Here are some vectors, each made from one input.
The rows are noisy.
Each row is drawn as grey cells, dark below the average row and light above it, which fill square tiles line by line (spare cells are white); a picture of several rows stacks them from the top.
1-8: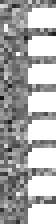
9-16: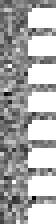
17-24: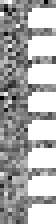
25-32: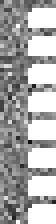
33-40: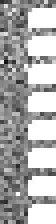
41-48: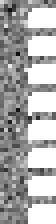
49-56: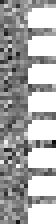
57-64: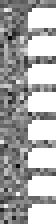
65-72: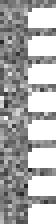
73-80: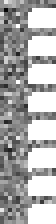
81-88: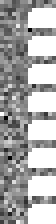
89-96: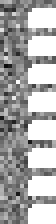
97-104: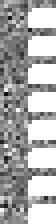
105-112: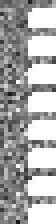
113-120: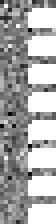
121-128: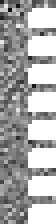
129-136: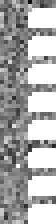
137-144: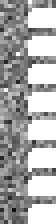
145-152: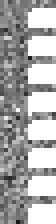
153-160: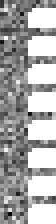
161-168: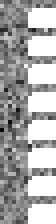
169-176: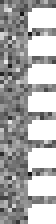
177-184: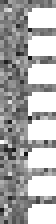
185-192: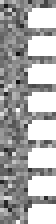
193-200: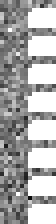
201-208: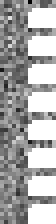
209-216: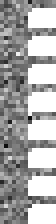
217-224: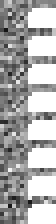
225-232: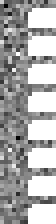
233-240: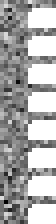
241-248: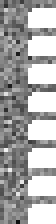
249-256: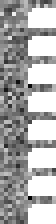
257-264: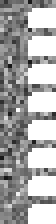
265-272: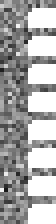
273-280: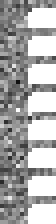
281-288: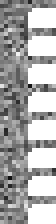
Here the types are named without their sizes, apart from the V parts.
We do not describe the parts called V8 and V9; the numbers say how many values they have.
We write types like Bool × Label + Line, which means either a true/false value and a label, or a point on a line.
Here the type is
Bool × Label × (Label × V8 + V9).
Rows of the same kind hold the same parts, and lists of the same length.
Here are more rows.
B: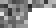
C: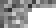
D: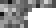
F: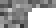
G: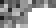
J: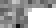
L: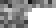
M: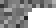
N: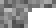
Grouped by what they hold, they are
B, C, G
D, F, J, L, M, N

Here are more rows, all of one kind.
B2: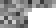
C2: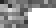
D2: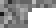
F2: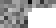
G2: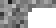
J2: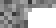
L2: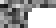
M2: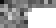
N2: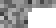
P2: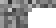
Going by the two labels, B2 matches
F2 and L2.
